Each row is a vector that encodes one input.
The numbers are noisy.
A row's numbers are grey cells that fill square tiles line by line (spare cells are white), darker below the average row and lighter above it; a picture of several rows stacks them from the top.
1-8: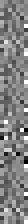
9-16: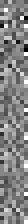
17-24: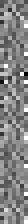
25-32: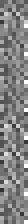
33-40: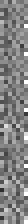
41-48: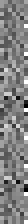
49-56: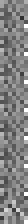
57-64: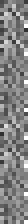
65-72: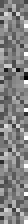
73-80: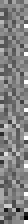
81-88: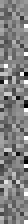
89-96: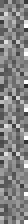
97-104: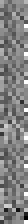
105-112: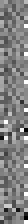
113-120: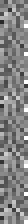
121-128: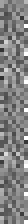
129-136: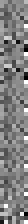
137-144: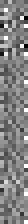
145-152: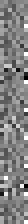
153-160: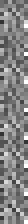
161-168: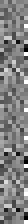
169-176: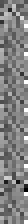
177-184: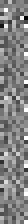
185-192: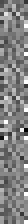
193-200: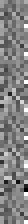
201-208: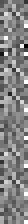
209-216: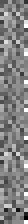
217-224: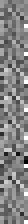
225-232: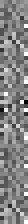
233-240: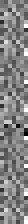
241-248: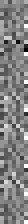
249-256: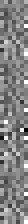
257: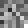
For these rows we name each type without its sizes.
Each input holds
a true/false value, together with either a fixed value, or a point on each of two lines.
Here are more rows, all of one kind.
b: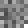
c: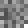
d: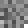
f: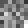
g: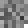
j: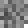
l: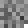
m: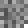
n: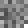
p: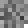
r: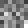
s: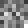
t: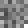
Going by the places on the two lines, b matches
c, m, n and t.
